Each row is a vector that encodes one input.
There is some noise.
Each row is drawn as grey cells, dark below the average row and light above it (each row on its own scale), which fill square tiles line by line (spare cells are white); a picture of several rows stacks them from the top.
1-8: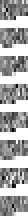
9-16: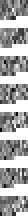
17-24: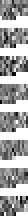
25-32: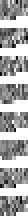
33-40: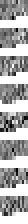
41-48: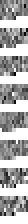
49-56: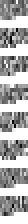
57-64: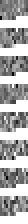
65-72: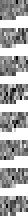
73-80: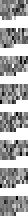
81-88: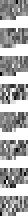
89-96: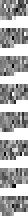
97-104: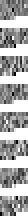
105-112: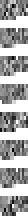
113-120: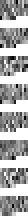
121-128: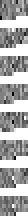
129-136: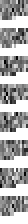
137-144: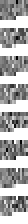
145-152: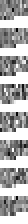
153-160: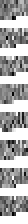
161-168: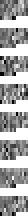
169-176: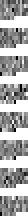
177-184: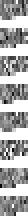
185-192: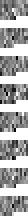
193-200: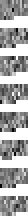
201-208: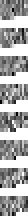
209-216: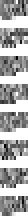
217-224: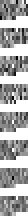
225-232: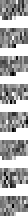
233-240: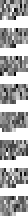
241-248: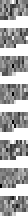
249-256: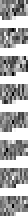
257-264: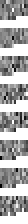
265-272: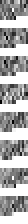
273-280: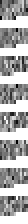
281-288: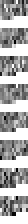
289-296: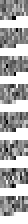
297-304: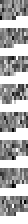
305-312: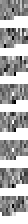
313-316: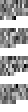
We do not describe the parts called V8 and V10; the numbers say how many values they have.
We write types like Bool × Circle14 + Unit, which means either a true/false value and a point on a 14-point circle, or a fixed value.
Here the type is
(Label9 × Label9 + Unit) × V8 × V10.
